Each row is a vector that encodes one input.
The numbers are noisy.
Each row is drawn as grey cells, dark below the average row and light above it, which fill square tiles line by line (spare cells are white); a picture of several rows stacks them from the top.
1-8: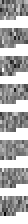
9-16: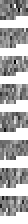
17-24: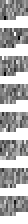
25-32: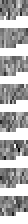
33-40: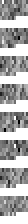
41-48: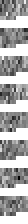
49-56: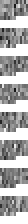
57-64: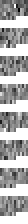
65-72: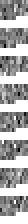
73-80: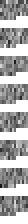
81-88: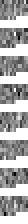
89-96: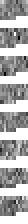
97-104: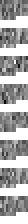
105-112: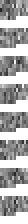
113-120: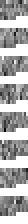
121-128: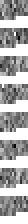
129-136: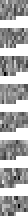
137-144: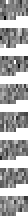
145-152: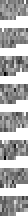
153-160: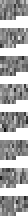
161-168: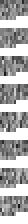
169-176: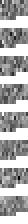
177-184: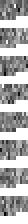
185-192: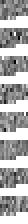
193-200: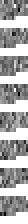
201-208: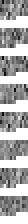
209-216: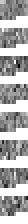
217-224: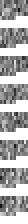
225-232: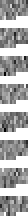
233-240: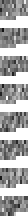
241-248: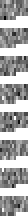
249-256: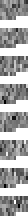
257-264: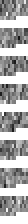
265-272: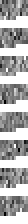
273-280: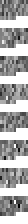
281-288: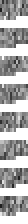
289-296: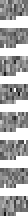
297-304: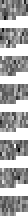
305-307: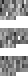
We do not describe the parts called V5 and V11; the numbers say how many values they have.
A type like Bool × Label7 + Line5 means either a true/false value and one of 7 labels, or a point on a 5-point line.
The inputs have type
List3(Line9) × V5 × V11.
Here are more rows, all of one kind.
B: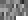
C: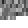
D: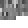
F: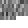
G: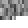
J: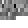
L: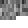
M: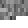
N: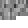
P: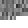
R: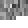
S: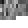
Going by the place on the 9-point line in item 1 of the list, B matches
F and S.
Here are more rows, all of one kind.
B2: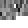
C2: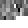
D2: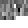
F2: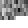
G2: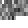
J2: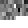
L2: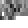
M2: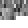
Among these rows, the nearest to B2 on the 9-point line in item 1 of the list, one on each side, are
C2 and M2.
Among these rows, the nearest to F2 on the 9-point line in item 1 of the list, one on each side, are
G2 and L2.
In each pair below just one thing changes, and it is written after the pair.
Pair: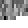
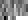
the value of V11
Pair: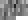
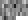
the value of V5
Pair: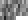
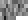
the value of V11
